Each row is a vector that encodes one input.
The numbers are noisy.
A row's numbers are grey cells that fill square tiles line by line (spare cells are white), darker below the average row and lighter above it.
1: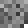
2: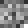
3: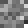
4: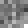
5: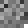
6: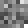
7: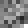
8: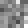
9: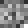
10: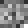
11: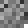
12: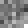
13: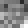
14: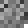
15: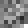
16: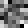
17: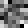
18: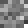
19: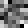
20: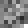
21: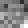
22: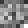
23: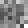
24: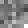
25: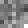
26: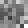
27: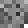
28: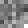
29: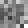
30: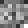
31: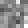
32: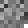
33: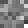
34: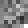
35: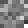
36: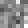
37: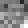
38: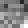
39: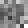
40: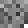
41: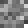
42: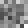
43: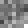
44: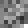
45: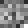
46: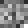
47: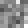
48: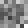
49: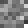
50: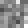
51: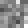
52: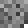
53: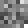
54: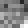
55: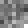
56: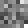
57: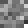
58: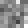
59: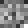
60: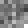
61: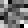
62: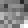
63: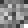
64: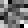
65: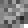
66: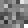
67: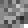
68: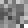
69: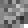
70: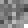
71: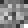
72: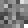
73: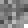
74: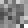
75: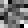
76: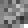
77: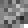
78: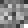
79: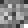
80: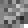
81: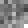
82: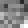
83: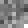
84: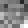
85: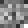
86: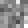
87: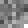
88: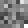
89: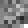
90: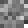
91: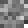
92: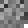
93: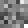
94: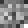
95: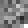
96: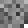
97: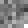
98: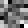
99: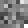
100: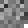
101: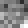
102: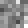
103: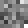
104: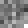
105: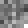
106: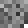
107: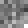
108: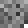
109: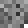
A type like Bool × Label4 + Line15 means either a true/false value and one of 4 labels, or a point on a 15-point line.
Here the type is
Bool × Label5 + Unit.
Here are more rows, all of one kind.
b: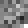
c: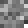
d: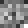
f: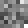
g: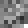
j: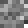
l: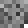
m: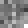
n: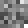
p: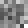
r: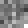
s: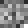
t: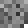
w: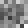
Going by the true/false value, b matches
d, g and s.
